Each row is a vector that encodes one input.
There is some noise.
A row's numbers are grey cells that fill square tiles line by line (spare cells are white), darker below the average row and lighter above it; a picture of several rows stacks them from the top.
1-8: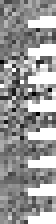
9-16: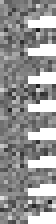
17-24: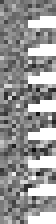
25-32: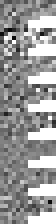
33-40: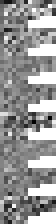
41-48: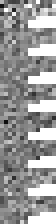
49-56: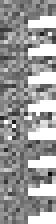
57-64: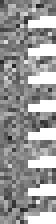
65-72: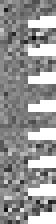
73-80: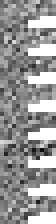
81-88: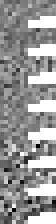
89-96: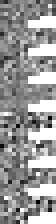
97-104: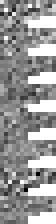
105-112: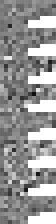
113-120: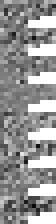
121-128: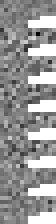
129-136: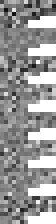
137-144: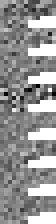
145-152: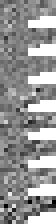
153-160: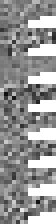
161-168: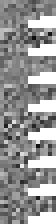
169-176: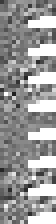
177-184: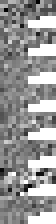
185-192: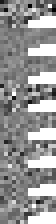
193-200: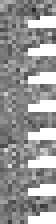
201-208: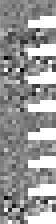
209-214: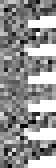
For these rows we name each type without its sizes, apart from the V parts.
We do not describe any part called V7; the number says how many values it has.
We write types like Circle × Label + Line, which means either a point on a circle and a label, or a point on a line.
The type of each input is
(Label + Line) × List(V7) × Tree.
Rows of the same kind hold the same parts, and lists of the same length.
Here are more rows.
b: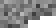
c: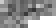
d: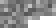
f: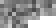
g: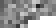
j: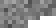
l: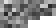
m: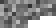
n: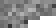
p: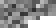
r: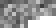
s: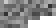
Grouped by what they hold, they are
b, g, s
c, l
d, n
f
j, p, r
m

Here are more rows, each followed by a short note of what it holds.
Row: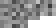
a point on a line and a node of a tree, together with a list of one item
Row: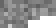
a point on a line and a node of a tree, together with the empty list
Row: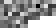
a point on a line and a node of a tree, together with a list of one item
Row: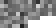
a point on a line and a node of a tree, together with a list of two items
